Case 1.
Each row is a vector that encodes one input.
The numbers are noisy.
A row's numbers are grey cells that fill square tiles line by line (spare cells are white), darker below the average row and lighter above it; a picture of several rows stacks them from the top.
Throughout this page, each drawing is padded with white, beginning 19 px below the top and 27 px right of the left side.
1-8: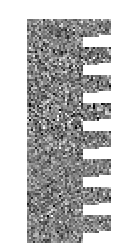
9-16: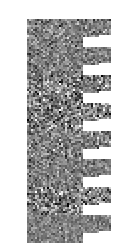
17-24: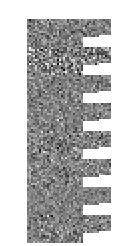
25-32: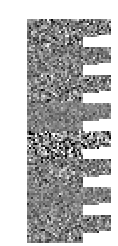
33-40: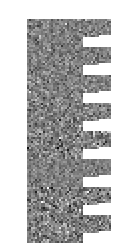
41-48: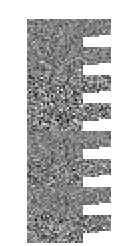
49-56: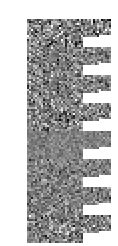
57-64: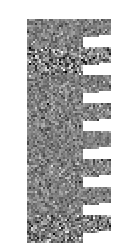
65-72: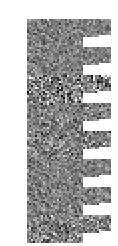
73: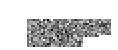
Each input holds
either a point on a 6-point line, or a node of a 7-node tree.
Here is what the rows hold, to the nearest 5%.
About 40% of them hold a point on a 6-point line. The rest hold a node of a 7-node tree.
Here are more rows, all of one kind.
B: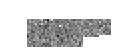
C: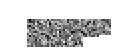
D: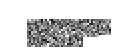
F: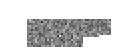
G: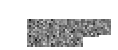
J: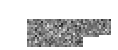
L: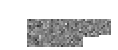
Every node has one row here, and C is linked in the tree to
F and G.
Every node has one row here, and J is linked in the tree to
F and L.
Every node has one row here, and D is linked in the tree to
B and F.
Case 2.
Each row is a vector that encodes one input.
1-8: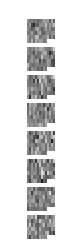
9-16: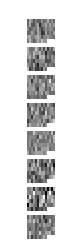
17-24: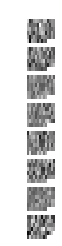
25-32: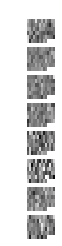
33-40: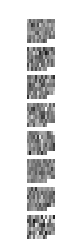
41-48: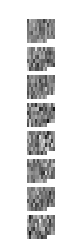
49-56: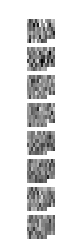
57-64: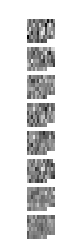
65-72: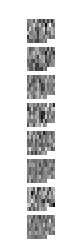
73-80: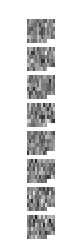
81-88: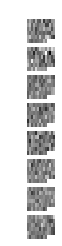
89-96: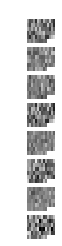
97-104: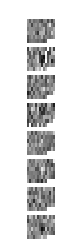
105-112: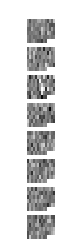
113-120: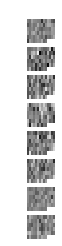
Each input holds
either a point on an 8-point line, or a point on a 12-point line.
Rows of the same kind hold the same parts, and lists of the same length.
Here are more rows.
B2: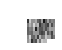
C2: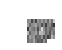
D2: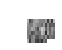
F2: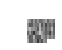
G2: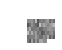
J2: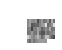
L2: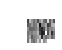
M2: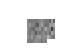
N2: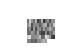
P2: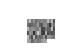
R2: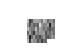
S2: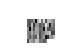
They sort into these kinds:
B2, G2, J2, L2, M2, N2
C2, D2, F2, P2, R2, S2

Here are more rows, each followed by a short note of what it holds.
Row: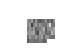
a point on a 12-point line
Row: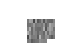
a point on a 12-point line
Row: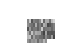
a point on an 8-point line
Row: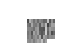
a point on a 12-point line
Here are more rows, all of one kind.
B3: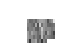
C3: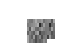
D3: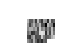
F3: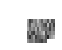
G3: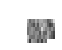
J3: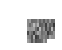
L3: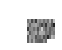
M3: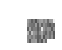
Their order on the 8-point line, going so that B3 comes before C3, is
L3, M3, B3, G3, C3, F3, J3, D3.
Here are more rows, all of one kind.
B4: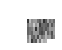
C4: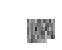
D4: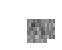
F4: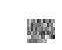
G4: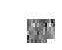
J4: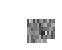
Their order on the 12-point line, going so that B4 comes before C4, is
F4, D4, G4, J4, B4, C4.
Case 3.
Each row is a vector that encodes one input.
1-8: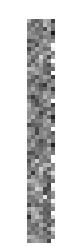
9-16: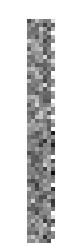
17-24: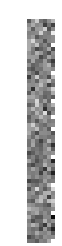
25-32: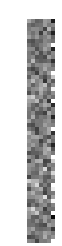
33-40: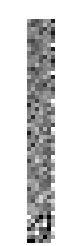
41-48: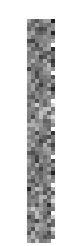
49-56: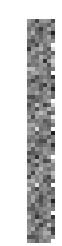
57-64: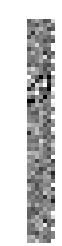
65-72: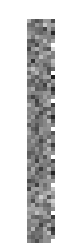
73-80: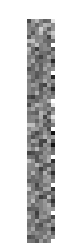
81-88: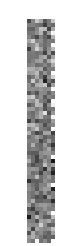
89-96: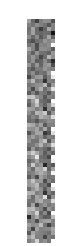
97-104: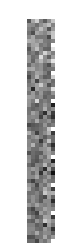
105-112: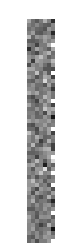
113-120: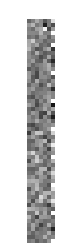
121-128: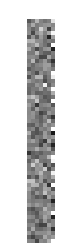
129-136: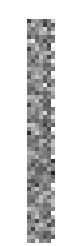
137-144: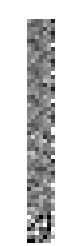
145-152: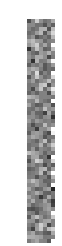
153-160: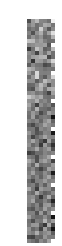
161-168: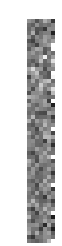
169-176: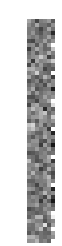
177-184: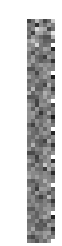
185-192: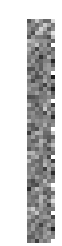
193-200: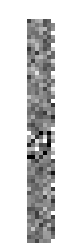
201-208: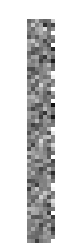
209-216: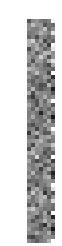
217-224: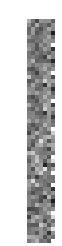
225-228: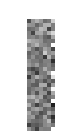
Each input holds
a list of up to two points on a 5-point line.
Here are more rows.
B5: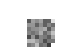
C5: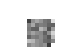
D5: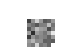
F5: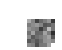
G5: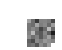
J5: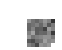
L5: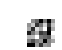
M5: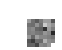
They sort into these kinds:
B5, C5, D5
F5, G5, J5, M5
L5

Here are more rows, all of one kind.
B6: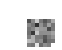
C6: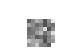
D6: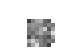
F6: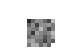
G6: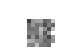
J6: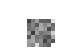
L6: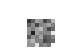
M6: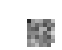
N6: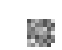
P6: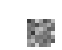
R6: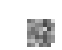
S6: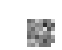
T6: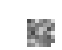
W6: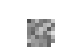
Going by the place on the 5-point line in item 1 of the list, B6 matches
F6, J6, L6 and P6.
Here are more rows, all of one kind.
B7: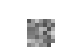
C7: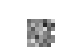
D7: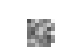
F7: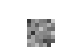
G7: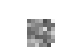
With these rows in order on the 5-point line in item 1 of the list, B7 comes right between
D7 and G7.
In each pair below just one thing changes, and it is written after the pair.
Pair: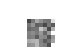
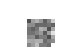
the place on the 5-point line in item 2 of the list
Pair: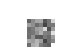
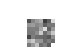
the place on the 5-point line in item 2 of the list
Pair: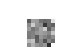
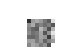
the place on the 5-point line in item 1 of the list
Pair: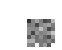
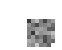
the place on the 5-point line in item 2 of the list
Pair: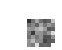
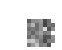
the place on the 5-point line in item 1 of the list
